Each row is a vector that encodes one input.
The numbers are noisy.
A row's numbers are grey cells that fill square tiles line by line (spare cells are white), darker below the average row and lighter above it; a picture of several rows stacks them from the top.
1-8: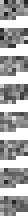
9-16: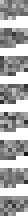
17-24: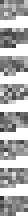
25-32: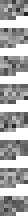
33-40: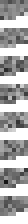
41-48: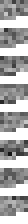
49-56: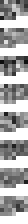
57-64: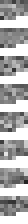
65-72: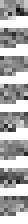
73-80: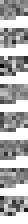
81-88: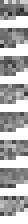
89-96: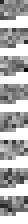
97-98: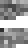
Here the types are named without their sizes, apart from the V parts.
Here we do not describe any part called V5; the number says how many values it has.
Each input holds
a true/false value, together with either a node of a tree, or a value of V5.
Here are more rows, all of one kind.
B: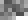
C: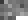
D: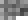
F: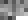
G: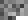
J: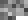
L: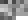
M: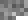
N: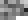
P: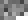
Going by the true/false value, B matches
D and N.
